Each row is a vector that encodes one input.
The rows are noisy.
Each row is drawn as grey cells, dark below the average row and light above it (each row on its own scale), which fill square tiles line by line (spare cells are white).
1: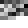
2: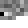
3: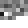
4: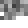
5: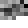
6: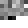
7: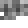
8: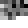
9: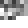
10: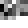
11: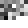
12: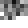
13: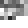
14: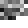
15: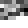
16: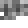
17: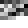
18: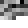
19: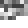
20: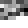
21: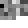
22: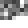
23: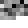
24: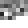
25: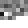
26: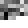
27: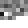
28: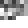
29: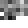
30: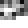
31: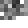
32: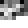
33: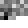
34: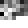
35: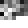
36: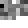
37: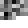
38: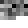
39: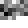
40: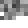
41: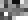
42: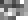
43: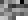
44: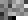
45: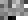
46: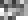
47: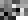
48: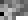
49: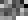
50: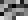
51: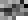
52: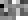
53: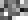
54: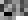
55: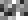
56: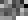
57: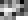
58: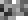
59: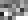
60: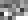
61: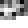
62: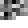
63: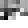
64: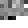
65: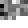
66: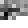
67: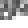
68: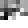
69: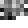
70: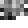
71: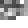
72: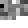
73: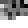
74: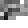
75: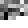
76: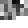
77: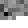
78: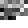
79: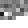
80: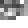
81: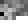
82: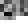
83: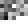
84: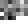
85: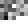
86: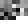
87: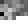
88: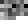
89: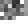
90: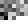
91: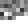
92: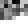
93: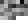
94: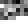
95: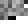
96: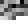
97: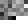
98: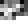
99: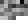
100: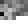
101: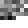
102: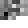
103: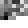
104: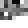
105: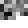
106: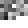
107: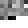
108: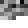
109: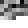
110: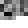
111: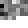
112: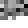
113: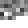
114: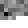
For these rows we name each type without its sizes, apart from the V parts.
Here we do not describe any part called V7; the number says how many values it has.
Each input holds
a value of V7, together with either a label, or a point on a line.
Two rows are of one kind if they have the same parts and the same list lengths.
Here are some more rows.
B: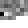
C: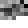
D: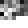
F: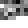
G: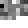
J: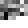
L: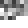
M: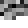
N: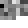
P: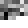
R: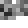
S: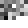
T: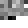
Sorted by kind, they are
B, D, G, L, M, N, S, T
C, F, J, P, R

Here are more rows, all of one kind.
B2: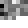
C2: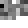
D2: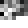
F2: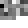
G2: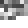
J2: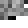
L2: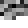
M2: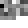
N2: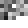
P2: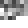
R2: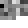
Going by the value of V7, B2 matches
C2, F2, M2 and R2.
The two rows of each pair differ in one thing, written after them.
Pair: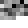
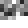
the value of V7
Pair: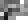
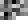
the label
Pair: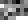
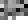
the label
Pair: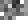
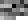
the value of V7
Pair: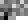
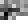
the label
